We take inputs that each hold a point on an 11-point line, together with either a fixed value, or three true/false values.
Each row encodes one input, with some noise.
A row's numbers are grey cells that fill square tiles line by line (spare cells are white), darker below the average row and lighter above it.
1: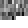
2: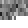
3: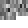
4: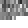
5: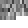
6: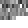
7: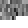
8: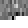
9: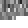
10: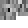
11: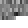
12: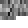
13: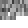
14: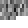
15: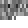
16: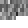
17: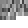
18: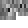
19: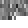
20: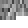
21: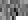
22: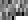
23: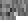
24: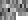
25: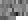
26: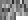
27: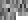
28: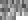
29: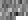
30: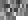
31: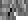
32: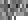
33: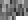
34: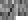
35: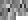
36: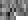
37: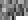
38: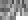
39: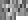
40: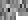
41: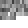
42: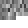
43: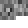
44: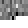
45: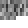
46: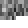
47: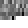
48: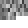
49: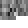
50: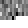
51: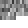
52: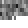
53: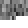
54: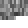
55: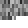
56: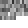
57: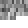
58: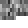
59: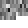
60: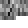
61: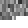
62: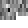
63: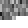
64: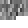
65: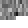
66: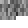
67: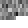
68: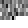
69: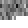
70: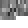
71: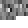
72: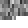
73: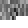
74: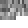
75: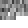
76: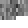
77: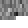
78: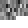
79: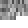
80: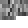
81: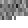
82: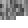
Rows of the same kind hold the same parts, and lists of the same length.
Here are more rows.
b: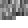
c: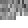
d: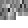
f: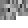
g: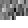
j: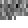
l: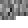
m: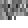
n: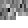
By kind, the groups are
b, g, j, l, m
c, d, f, n

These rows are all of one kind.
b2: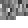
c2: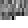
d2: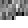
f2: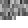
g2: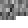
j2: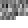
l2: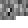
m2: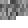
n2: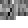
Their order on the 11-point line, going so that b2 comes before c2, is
j2, b2, m2, l2, g2, c2, n2, f2, d2.
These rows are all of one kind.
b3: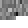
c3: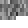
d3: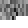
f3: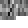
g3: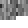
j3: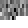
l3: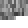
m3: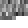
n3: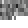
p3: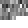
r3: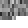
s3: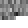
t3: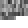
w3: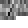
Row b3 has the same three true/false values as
l3, m3, s3 and t3.
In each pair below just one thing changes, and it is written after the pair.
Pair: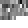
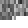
the place on the 11-point line
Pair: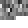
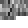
the place on the 11-point line
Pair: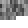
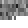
one of the three true/false values
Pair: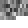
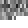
one of the three true/false values
